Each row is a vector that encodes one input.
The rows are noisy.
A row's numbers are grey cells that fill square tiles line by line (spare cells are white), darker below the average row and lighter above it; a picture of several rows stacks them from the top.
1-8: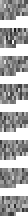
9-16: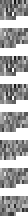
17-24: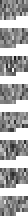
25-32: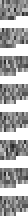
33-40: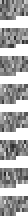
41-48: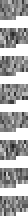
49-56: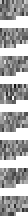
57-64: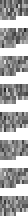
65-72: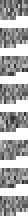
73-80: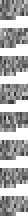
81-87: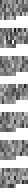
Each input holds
a point on a 10-point circle.
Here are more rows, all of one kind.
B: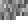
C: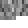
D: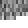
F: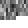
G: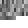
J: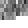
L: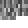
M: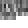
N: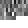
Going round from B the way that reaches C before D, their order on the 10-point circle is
B, G, C, D, M, L, N, F, J.
